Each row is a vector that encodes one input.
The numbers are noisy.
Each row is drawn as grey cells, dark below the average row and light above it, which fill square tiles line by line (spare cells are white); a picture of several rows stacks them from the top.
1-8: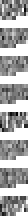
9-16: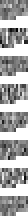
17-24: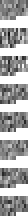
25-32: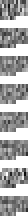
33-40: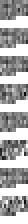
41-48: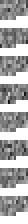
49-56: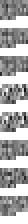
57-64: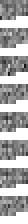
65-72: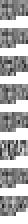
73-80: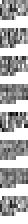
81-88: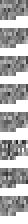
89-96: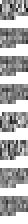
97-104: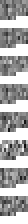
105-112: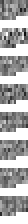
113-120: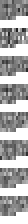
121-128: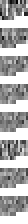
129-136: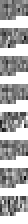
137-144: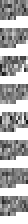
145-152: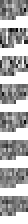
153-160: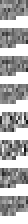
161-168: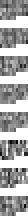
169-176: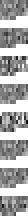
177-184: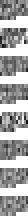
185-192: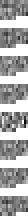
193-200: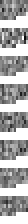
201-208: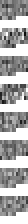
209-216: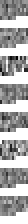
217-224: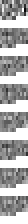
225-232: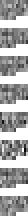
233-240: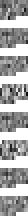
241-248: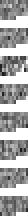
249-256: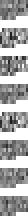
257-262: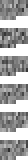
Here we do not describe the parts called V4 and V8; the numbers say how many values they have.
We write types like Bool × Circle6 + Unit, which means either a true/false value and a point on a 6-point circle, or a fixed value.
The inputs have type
Bool × (Tree11 + V4) + V8.
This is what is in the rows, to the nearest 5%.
About 80% of them hold a true/false value, together with either a node of an 11-node tree, or a value of V4. The rest hold a value of V8.
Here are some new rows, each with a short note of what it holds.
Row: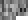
a true/false value and a value of V4
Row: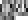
a value of V8
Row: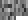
a true/false value and a value of V4
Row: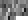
a true/false value and a value of V4
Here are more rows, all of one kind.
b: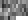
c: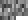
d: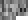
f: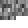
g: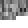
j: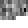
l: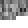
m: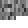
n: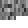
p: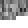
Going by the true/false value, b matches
c, f, m and n.
